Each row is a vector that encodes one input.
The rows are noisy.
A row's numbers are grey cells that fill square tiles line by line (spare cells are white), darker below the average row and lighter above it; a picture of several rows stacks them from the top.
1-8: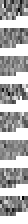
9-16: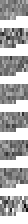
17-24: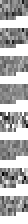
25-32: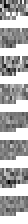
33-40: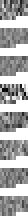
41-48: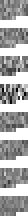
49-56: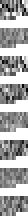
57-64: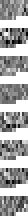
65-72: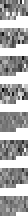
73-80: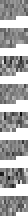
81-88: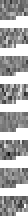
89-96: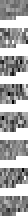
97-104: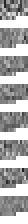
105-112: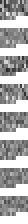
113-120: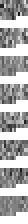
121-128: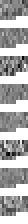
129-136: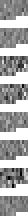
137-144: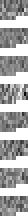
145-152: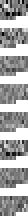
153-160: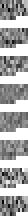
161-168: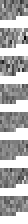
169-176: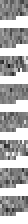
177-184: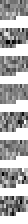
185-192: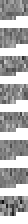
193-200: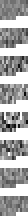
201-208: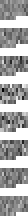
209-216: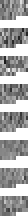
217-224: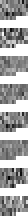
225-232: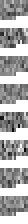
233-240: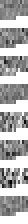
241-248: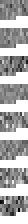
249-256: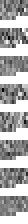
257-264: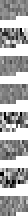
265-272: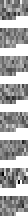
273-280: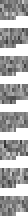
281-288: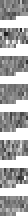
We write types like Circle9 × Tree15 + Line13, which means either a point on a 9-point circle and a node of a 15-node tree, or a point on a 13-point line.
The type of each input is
Bool × Line8 × (Tree13 + Unit) + Line7.
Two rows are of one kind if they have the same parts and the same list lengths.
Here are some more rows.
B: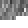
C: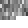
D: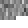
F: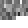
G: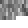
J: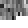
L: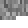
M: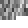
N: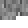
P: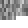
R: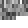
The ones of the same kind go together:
B, C, F, G, M, P, R
D, L, N
J

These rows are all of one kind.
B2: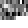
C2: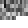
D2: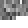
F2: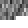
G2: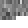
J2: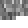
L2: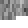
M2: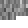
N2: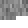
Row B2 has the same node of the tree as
C2 and M2.
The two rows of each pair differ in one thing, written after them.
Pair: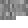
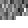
the place on the 8-point line
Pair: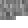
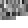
the place on the 8-point line
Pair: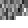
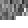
the place on the 8-point line
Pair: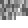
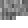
the place on the 8-point line
